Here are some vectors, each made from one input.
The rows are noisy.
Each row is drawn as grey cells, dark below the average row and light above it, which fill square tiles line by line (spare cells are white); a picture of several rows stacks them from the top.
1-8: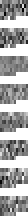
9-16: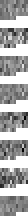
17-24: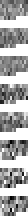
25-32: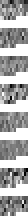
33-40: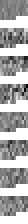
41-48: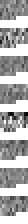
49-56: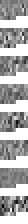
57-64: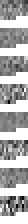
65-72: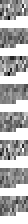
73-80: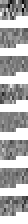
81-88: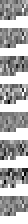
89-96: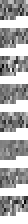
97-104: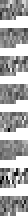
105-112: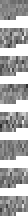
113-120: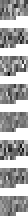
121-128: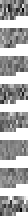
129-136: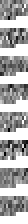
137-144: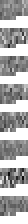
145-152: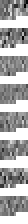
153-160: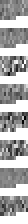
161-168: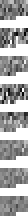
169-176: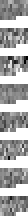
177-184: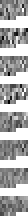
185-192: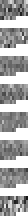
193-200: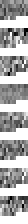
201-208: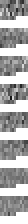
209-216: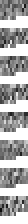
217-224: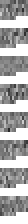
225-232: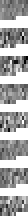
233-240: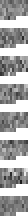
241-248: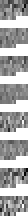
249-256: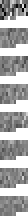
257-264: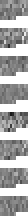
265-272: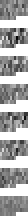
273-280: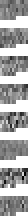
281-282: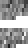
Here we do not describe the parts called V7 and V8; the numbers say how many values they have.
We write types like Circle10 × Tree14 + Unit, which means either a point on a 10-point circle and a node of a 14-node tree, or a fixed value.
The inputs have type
Bool × Label5 × Line5 × V7 × V8.
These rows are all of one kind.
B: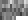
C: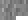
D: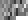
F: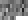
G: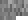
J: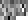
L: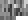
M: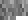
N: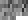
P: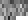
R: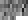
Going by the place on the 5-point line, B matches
F and R.
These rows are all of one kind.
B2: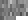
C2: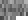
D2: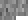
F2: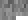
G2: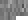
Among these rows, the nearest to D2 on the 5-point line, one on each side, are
C2 and F2.
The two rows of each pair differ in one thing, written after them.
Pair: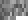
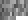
the value of V7
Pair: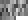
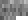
the true/false value
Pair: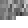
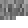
the label
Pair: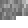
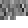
the value of V7
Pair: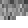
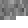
the true/false value
